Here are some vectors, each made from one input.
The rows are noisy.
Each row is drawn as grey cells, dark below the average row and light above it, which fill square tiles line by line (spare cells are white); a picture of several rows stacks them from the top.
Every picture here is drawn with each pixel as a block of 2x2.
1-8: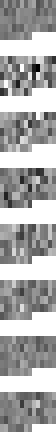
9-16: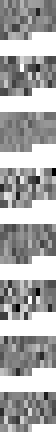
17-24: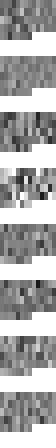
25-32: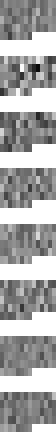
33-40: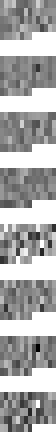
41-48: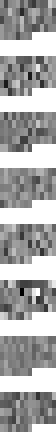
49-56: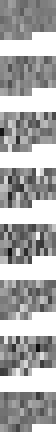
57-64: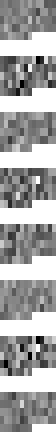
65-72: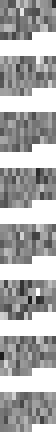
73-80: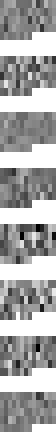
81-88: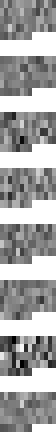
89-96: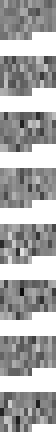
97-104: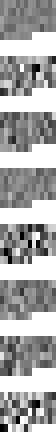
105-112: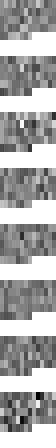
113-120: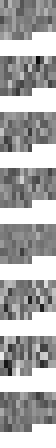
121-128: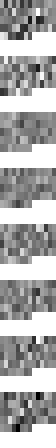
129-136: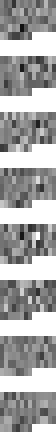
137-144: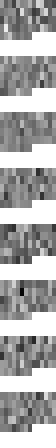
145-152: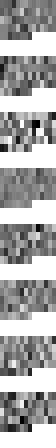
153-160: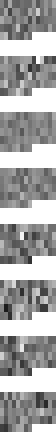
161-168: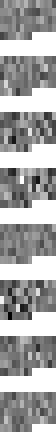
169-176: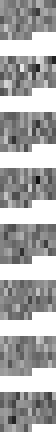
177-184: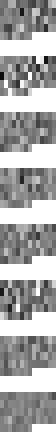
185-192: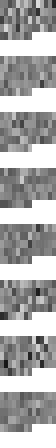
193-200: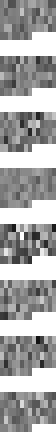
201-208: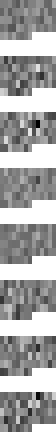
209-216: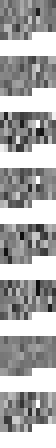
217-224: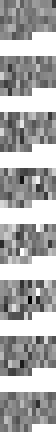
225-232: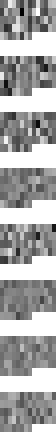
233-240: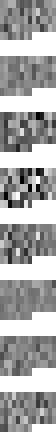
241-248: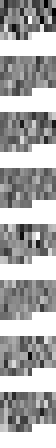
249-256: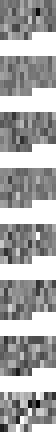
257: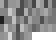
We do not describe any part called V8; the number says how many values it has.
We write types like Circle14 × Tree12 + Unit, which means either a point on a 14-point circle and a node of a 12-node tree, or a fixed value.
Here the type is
List2(Label6 × (Line4 + V8)).
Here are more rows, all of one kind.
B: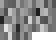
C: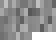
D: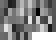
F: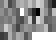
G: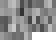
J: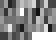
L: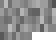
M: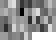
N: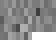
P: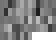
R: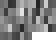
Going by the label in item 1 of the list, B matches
C and P.
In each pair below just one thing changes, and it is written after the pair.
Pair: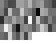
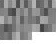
the label in item 1 of the list
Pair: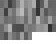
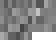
the label in item 1 of the list
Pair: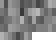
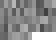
the value of V8 in item 1 of the list
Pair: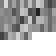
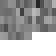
the place on the 4-point line in item 2 of the list
